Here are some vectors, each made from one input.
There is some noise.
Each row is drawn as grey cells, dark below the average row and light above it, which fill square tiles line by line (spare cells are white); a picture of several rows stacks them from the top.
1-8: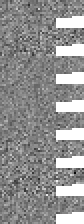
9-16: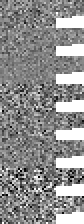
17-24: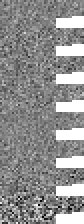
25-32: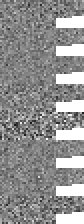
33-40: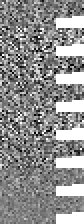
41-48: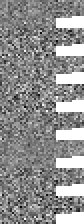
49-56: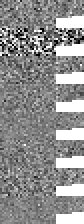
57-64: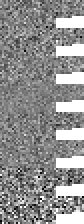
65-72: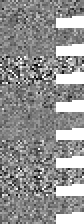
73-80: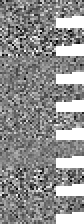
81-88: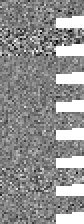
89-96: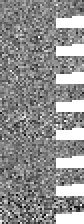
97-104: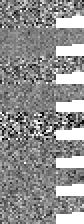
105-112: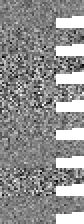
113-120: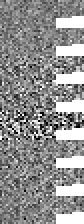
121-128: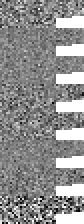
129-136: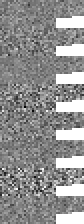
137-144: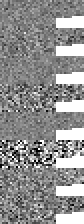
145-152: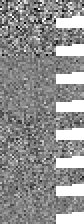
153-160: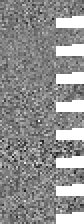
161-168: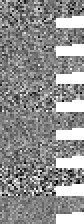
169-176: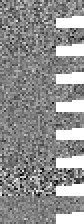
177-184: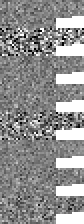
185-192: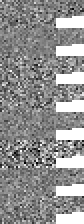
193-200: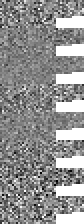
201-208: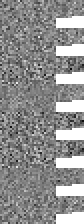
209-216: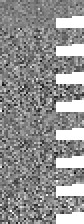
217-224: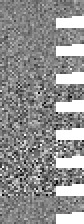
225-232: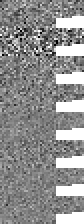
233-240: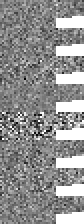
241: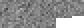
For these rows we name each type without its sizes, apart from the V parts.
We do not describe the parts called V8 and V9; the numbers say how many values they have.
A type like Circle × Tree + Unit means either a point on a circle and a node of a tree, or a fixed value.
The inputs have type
List(Circle) + V8 × V9.
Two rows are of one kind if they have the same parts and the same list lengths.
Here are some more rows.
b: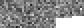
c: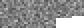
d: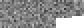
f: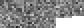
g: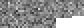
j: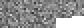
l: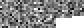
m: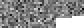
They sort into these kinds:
b, f
c
d, g
j
l, m

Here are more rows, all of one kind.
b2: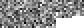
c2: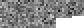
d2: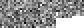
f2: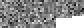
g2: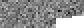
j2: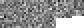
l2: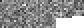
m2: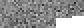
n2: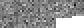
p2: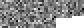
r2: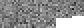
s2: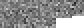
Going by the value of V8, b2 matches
d2, m2 and p2.
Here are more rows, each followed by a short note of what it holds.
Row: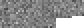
a list of three items
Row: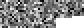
a value of V8 and a value of V9
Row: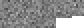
a list of three items
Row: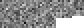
a value of V8 and a value of V9
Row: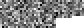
a list of two items
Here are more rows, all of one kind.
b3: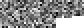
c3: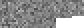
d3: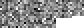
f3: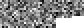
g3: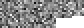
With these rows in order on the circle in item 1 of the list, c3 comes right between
d3 and g3.
